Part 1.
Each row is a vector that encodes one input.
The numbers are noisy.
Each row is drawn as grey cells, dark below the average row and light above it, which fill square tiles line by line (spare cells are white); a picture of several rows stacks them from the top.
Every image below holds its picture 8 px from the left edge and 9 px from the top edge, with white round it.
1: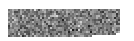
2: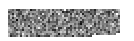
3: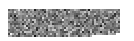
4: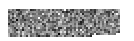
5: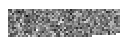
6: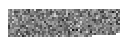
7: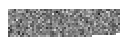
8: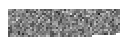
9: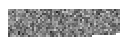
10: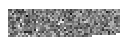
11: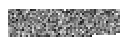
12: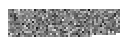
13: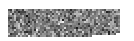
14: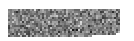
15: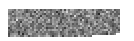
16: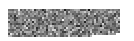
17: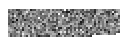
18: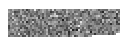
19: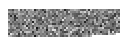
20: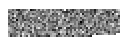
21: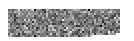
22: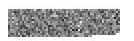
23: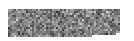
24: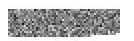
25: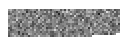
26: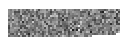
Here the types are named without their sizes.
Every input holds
a point on a line.
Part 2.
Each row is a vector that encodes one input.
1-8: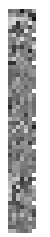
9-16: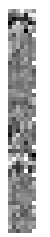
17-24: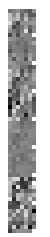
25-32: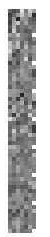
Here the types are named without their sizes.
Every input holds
a node of a tree.
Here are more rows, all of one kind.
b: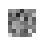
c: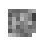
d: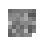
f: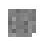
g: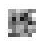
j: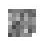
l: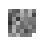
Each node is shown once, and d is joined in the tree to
b.
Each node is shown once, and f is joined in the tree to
l.
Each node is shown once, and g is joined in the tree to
c.
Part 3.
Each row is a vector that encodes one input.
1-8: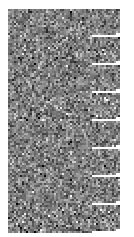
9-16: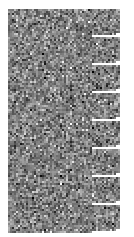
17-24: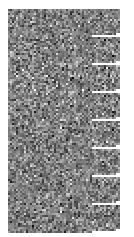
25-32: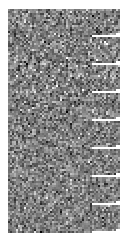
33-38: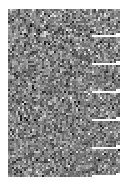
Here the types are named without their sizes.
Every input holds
a point on each of two lines.
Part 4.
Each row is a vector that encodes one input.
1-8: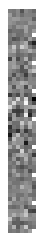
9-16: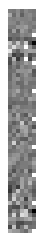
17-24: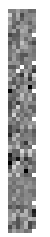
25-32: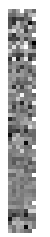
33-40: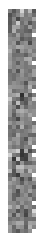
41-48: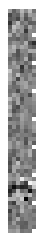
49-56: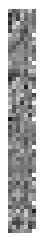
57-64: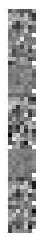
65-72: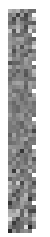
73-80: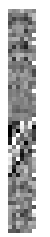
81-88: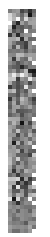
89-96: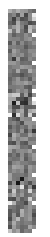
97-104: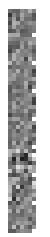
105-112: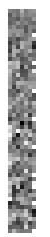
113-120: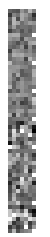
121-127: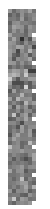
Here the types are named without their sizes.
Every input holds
four true/false values.
